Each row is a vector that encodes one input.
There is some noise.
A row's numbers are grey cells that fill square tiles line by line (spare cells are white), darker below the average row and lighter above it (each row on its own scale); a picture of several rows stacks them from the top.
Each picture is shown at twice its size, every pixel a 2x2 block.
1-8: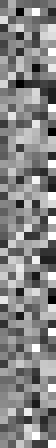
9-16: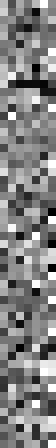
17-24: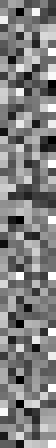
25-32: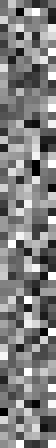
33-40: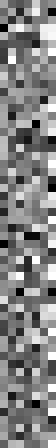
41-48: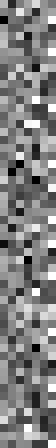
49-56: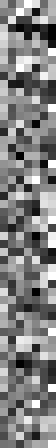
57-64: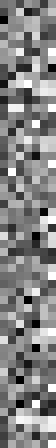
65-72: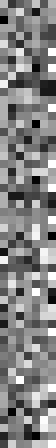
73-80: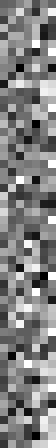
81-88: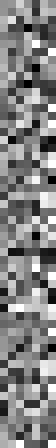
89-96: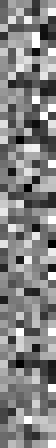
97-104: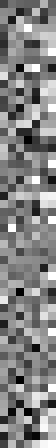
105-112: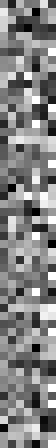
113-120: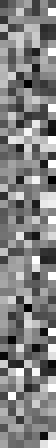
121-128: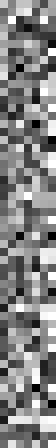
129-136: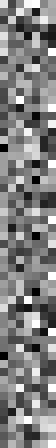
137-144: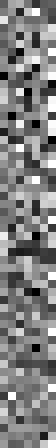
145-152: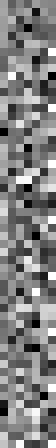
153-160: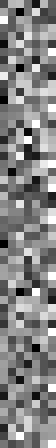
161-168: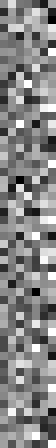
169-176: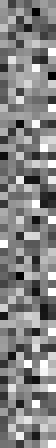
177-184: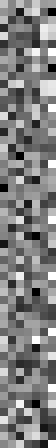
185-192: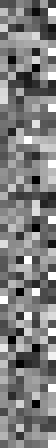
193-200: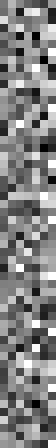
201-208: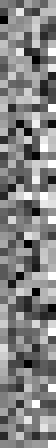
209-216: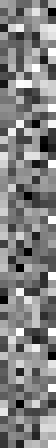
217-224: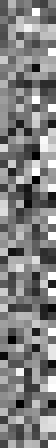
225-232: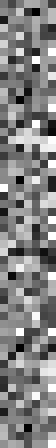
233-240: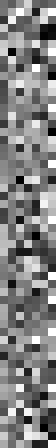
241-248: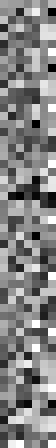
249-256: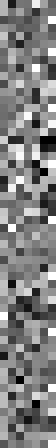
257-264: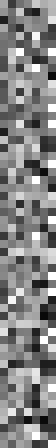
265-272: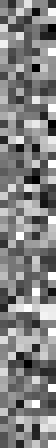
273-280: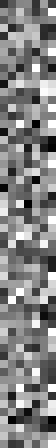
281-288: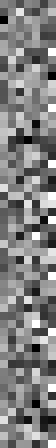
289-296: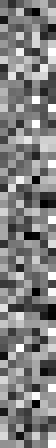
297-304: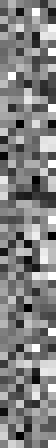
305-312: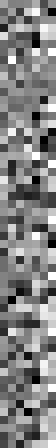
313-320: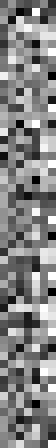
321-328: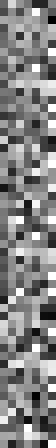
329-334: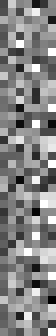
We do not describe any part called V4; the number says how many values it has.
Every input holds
a list of up to two items, each a true/false value and a value of V4.
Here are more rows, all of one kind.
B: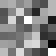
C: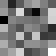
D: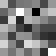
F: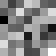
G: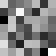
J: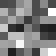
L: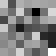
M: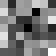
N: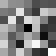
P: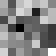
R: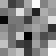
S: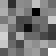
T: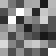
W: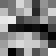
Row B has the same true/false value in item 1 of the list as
L, P and W.
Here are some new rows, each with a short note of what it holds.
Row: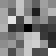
a list of two items
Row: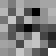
a list of two items
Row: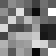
a list of two items
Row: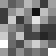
a list of two items
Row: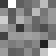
the empty list
